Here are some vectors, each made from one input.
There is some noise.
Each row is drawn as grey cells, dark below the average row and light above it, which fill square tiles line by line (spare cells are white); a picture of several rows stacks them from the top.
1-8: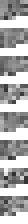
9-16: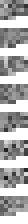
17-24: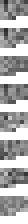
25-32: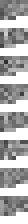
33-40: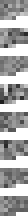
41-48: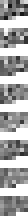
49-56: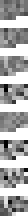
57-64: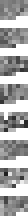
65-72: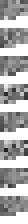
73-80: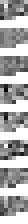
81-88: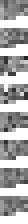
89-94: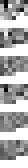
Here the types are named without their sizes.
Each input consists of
a list of points on a circle.
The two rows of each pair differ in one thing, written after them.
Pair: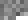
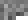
the place on the circle in item 1 of the list
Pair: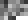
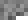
the place on the circle in item 2 of the list
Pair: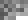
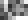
the place on the circle in item 2 of the list
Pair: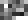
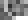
the place on the circle in item 1 of the list
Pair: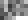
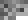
the place on the circle in item 2 of the list
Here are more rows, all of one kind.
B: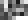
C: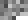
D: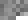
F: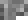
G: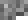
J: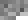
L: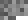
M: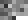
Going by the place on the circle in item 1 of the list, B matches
L and M.
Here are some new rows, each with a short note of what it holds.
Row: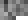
a list of one item
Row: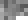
a list of one item
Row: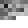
a list of two items
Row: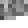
a list of two items
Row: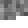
a list of one item
